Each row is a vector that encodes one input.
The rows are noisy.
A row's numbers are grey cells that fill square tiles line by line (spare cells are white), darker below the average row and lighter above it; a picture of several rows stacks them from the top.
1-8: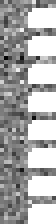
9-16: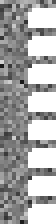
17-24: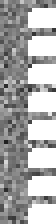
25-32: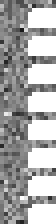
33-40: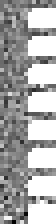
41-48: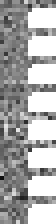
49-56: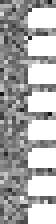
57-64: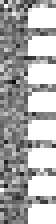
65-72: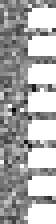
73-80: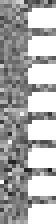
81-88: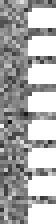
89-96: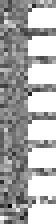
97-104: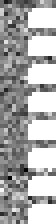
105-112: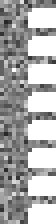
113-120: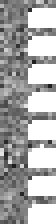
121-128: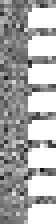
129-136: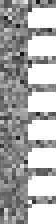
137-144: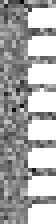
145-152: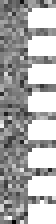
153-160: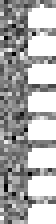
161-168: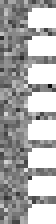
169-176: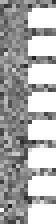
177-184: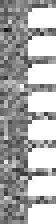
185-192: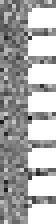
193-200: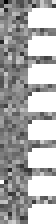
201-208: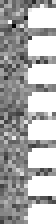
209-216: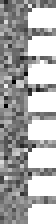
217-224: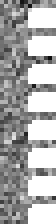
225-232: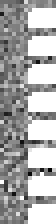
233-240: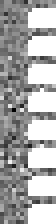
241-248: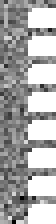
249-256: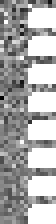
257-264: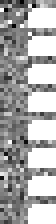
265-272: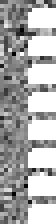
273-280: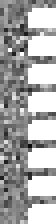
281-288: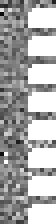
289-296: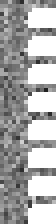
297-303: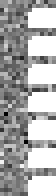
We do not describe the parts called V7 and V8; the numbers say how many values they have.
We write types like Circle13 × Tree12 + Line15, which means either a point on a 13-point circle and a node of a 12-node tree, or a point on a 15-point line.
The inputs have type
((Line4 + V7) × (Tree9 + Unit) × Tree12 + V8) × Tree12 × Tree12.
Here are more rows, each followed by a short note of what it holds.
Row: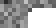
a point on a 4-point line and a node of each of three 12-node trees
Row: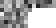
a node of each of three 12-node trees and a value of V7
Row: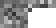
a node of each of three 12-node trees and a value of V7
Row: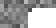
a point on a 4-point line and a node of each of three 12-node trees
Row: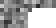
a point on a 4-point line and a node of each of three 12-node trees
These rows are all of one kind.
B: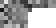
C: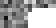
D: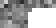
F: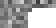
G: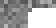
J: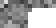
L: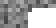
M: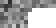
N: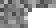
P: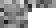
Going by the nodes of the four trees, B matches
D and J.
